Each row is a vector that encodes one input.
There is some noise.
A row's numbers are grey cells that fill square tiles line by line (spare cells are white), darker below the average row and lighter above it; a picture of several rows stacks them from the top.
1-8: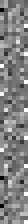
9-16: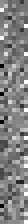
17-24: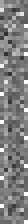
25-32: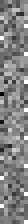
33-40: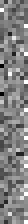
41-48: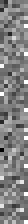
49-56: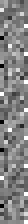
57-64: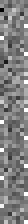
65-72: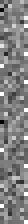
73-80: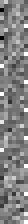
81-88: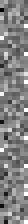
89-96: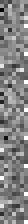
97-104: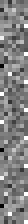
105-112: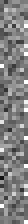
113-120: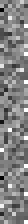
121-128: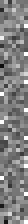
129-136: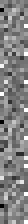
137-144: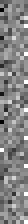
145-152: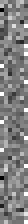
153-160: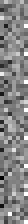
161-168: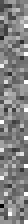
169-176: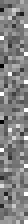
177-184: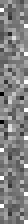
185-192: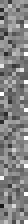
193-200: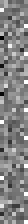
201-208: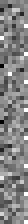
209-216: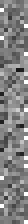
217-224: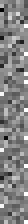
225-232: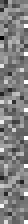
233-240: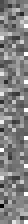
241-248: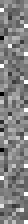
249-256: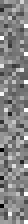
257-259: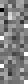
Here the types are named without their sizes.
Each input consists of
four true/false values, together with either a fixed value, or a node of a tree.
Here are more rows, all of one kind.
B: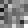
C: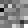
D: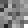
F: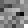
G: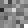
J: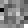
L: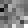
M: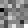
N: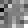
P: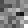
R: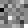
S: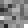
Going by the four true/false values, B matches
C, M, N and R.
